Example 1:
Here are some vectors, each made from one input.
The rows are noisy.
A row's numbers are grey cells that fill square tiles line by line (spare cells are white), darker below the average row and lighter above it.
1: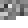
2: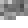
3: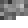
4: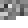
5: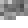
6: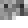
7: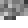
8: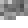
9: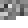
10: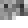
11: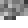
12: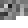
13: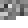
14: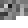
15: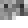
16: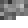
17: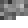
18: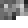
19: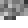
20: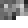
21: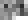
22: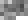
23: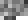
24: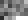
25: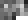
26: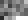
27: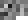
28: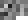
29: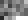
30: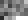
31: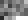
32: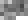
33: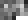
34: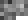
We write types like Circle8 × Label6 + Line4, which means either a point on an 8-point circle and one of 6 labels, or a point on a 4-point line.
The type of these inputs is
Bool × Bool × Bool.
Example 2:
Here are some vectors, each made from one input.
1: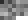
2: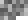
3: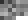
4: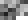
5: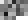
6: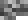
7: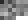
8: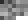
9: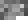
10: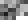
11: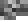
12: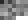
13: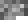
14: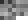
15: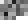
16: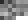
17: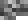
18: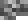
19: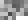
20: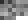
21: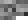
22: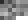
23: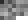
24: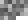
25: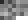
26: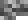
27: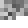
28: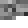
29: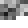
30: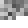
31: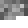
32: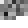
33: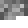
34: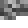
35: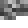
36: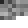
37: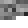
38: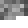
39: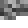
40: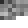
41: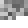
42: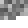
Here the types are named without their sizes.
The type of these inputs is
Label.
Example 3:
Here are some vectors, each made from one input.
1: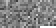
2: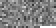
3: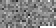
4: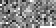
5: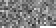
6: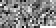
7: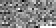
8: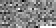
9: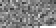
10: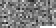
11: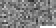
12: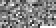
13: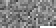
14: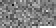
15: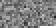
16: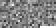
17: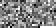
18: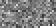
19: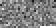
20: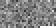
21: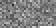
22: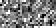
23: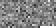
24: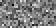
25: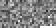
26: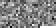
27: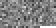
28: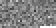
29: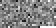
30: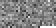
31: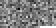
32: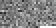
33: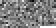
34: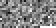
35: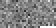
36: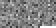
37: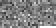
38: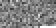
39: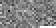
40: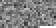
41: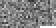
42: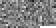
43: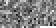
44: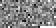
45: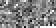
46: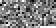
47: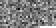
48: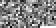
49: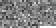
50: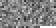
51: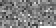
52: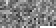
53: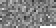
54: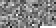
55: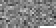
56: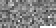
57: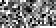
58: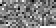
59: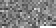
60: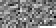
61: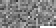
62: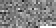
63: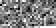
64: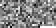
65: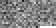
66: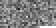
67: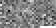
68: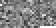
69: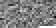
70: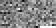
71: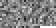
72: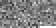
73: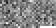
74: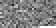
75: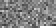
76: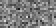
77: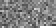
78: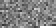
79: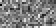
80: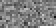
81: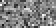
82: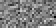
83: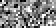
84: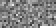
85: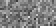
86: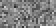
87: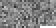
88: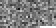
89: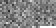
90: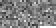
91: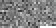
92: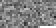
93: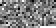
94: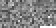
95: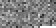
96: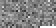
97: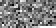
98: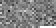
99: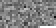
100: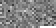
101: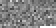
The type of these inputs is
Circle17.
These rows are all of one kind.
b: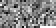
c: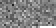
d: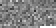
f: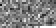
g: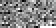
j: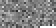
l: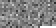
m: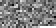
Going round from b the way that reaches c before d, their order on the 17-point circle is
b, m, c, g, j, l, f, d.
